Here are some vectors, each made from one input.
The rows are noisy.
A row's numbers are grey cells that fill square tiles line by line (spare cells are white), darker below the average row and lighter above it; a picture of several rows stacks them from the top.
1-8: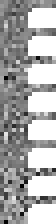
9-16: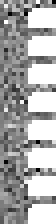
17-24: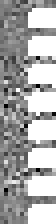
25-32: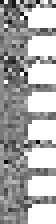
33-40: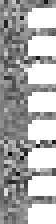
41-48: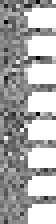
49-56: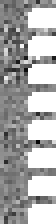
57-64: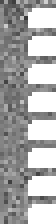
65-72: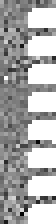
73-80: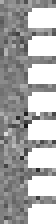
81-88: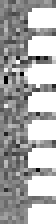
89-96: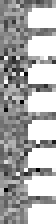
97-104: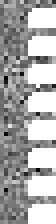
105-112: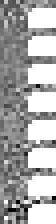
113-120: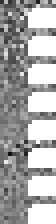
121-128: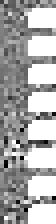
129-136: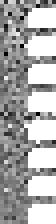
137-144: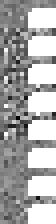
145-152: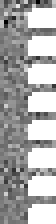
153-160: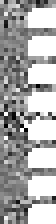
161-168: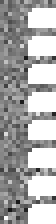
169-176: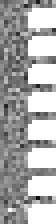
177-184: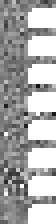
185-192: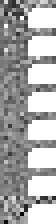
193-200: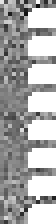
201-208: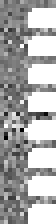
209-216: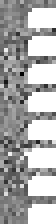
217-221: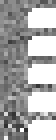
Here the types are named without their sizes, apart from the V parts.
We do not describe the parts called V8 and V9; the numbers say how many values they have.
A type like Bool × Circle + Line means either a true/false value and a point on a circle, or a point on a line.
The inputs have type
Line × (Line + List(V8)) × (Line + V9).
